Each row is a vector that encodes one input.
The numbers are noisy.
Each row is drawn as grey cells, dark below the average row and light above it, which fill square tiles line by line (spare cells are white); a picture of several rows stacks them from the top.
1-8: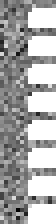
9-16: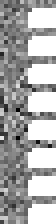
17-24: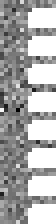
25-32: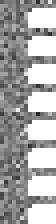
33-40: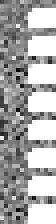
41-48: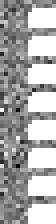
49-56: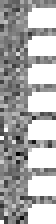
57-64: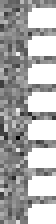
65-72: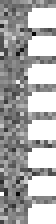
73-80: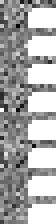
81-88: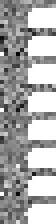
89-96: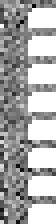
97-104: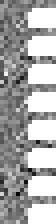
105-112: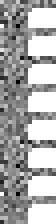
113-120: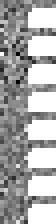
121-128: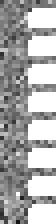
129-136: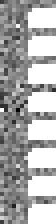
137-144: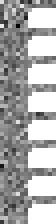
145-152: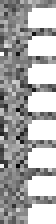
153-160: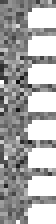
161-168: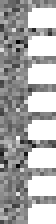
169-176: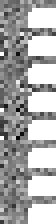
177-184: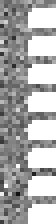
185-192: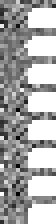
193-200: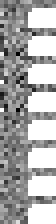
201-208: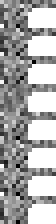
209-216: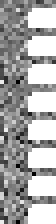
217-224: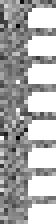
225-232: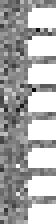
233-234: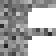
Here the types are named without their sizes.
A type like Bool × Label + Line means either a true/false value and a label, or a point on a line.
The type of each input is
Bool × Label + List(Line).
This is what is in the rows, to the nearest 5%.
About 30% of them hold a label and a true/false value. The rest are lists of points on a line.
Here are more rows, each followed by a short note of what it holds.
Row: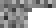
a list of one item
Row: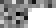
the empty list
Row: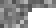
a list of two items
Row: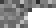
a list of two items
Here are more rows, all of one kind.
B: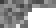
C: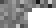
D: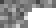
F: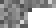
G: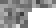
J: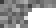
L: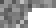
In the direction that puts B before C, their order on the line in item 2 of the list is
F, L, B, J, D, C, G.
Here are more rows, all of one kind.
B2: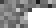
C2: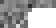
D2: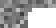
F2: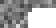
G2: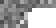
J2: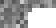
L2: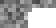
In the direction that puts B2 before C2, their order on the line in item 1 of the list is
B2, G2, L2, J2, C2, F2, D2.
